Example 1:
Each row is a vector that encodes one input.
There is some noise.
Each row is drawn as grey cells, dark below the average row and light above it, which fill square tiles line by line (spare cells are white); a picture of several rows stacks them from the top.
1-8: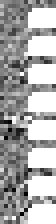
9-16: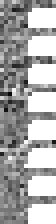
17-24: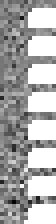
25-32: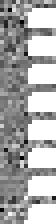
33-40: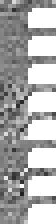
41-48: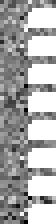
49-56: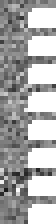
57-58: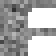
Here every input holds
a list of up to two points on a 6-point line.
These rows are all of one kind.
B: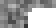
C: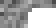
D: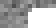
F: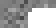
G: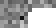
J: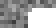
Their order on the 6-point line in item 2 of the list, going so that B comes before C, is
D, B, G, J, F, C.
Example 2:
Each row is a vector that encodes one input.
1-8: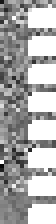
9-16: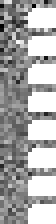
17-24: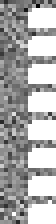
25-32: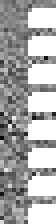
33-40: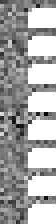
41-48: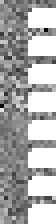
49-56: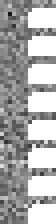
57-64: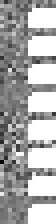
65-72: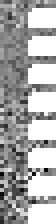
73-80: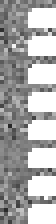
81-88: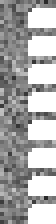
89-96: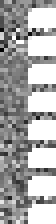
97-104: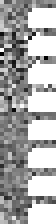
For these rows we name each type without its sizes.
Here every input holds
a list of points on a line.
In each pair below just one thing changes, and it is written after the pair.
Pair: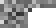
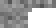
the place on the line in item 2 of the list
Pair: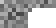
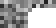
the place on the line in item 2 of the list
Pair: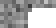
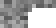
the place on the line in item 1 of the list
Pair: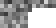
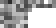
the place on the line in item 1 of the list
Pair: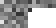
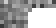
the place on the line in item 1 of the list
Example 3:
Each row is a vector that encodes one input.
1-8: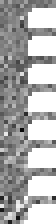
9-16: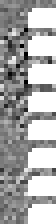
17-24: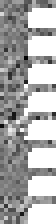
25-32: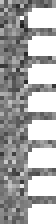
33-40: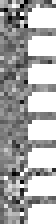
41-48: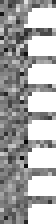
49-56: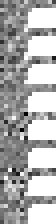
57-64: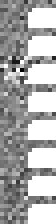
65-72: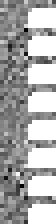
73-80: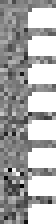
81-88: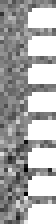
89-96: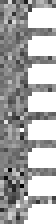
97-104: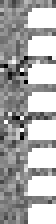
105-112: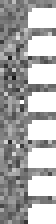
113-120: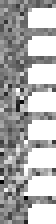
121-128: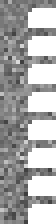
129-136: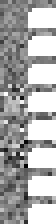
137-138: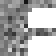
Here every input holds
a point on a 15-point line, together with either a fixed value, or three true/false values.
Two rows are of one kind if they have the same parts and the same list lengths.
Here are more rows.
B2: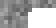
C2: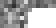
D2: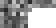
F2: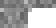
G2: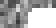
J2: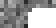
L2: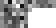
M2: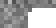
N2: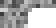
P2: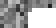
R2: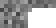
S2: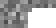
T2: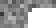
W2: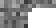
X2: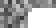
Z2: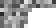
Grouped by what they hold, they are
B2, F2, L2, N2, P2, X2, Z2
C2, D2, G2, J2, M2, R2, S2, T2, W2

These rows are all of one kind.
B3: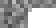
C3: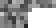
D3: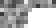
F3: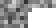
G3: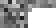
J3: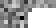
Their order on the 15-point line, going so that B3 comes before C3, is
F3, G3, J3, B3, C3, D3.
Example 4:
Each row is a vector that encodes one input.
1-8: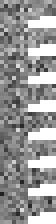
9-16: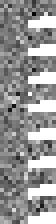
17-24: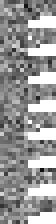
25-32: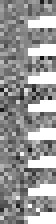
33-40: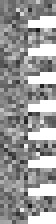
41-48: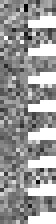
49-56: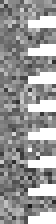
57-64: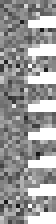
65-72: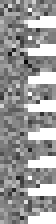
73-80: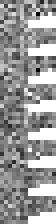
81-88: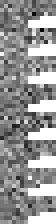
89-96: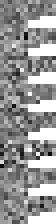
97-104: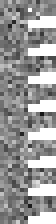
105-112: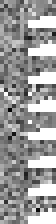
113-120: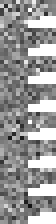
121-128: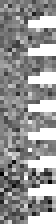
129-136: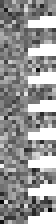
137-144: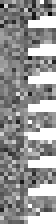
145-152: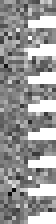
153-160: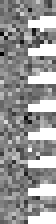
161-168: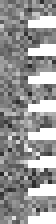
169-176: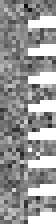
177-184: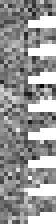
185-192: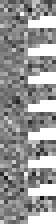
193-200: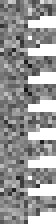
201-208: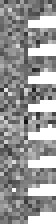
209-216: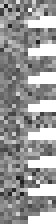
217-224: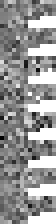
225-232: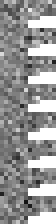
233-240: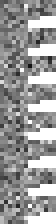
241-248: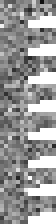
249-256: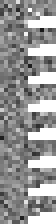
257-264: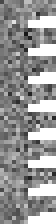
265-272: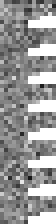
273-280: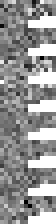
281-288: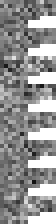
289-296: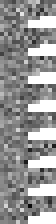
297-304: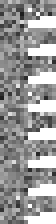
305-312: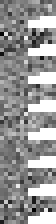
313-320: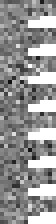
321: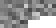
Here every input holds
a true/false value, together with either a fixed value, or a node of a 10-node tree.
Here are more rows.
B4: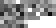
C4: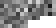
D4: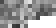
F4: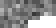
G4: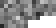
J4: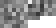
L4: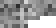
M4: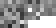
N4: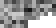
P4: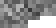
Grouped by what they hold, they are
B4, M4
C4, D4, F4, G4, J4, L4, N4, P4

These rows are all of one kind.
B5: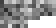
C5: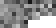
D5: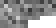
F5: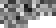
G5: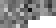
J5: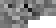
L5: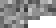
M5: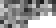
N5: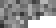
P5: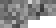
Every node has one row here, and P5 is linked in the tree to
J5, M5 and N5.
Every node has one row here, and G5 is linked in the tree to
F5.
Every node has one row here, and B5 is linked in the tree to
L5 and N5.
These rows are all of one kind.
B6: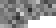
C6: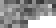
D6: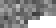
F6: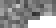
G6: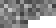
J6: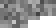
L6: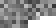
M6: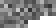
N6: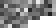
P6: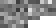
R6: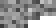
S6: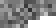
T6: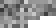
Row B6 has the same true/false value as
J6, N6 and T6.
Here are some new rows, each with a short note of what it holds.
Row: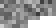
a node of a 10-node tree and a true/false value
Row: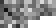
a node of a 10-node tree and a true/false value
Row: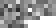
a true/false value
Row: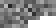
a node of a 10-node tree and a true/false value
